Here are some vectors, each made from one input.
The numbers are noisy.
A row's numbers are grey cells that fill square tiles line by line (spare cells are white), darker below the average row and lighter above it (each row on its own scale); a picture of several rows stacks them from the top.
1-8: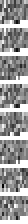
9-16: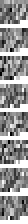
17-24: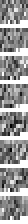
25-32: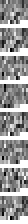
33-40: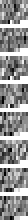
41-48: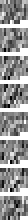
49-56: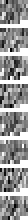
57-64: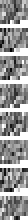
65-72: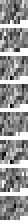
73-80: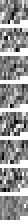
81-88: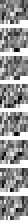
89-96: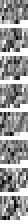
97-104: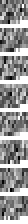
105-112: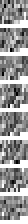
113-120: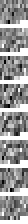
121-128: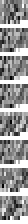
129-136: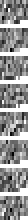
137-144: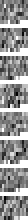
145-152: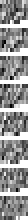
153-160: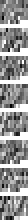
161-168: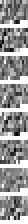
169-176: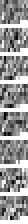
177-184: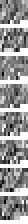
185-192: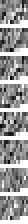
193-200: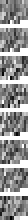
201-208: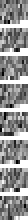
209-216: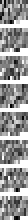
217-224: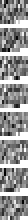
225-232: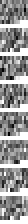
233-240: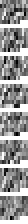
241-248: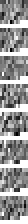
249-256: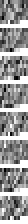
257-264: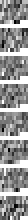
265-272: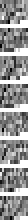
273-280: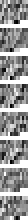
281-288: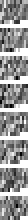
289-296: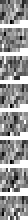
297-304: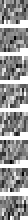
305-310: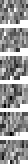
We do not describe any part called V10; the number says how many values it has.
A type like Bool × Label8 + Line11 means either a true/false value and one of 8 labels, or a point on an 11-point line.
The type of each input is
List2(Label9 × V10).
